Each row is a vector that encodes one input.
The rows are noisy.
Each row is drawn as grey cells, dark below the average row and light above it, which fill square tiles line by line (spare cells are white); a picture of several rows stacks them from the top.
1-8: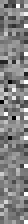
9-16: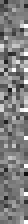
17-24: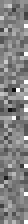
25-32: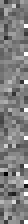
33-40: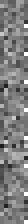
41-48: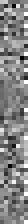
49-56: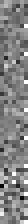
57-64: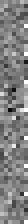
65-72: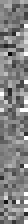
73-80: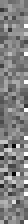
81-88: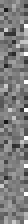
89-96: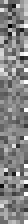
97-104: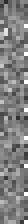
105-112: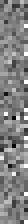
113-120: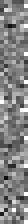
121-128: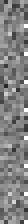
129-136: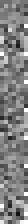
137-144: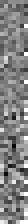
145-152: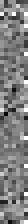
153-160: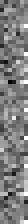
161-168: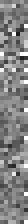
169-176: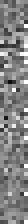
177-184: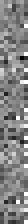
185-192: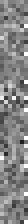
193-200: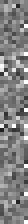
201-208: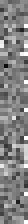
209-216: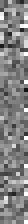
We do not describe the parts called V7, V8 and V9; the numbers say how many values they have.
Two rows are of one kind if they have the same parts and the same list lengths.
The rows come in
3 kinds.
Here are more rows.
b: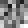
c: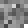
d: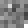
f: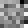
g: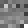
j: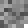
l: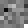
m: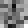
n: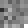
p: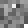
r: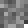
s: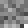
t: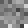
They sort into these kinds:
b, f, m
c, d, j, l, n, r, t
g, p, s

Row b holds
a point on a 6-point circle, a true/false value and a value of V8.
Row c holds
a point on a 6-point line, a value of V8 and a value of V9.
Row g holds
a value of V7, a value of V8 and a value of V9.
